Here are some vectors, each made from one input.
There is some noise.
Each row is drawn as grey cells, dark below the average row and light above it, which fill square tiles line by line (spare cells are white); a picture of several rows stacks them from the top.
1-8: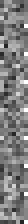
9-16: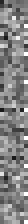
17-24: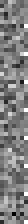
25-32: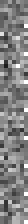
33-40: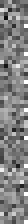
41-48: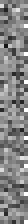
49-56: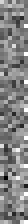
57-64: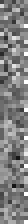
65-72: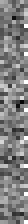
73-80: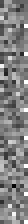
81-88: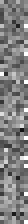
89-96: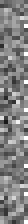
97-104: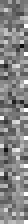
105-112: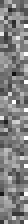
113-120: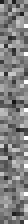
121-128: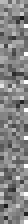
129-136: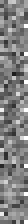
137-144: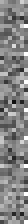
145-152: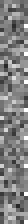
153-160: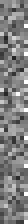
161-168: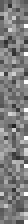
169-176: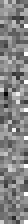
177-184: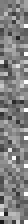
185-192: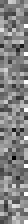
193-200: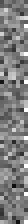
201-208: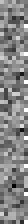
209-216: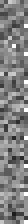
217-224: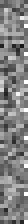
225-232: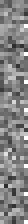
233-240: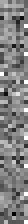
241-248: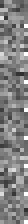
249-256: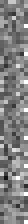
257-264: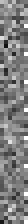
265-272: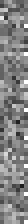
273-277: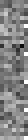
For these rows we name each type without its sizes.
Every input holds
a node of a tree and a true/false value.
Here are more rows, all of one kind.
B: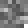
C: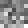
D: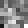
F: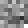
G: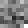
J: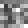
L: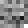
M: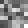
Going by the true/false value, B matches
D and M.
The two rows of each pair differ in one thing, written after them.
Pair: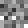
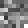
the true/false value
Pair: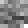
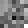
the true/false value
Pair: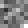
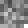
the node of the tree
